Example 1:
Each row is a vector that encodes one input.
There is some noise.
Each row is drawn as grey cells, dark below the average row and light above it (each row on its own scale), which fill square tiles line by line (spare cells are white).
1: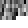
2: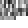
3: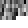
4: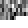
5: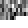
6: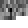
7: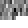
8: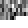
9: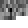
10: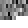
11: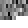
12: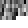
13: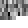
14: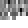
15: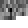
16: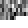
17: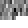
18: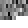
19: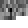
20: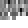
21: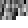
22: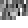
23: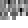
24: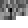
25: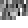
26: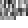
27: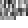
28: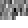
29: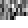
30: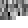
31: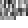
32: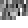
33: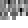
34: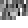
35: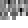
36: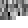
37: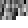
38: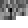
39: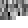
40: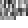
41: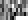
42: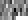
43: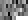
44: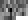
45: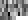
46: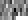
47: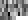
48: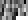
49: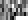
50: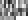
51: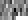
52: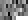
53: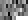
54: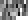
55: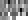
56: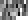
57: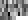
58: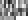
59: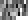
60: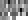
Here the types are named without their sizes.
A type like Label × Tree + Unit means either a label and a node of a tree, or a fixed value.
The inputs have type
Line.
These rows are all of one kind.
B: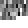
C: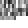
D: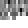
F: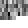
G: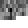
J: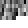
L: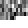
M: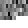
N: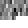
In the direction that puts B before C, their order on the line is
F, B, M, G, L, J, N, D, C.
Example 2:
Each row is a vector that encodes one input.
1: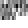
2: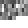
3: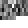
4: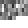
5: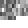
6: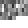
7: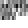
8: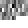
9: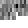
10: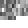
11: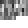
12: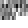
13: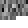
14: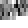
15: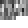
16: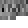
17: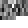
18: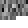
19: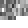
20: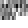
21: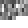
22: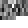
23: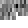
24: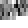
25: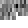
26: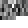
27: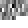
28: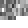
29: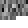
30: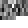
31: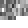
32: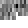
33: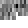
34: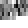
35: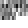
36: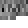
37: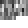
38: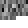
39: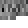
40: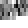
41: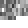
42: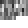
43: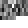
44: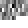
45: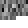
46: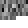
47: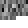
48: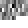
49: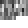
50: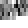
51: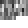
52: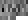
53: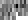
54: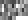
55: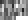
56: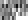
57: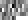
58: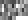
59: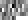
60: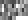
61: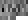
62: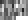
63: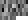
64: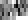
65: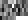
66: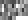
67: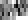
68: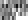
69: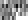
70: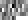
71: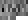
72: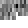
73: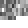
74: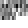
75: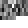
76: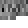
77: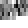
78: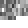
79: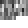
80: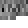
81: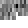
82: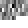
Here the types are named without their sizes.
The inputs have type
Line.
